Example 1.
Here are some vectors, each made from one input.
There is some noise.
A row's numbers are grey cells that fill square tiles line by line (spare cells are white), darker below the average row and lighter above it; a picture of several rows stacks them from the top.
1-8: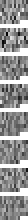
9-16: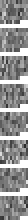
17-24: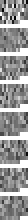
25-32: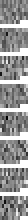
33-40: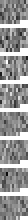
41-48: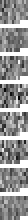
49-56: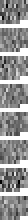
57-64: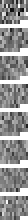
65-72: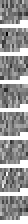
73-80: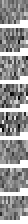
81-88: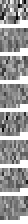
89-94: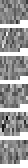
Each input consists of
four true/false values.
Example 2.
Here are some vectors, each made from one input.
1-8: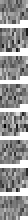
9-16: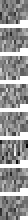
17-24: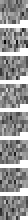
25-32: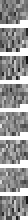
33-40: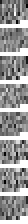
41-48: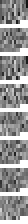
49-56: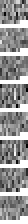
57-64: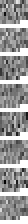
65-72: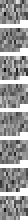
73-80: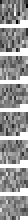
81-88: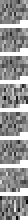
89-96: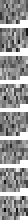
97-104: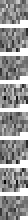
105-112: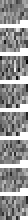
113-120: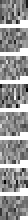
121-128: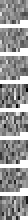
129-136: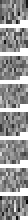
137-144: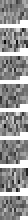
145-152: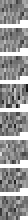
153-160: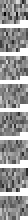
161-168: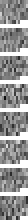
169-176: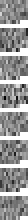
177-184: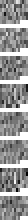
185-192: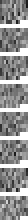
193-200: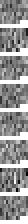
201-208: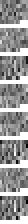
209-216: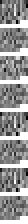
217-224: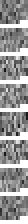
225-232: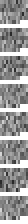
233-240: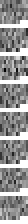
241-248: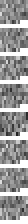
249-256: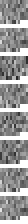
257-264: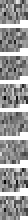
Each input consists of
a point on a 15-point line.
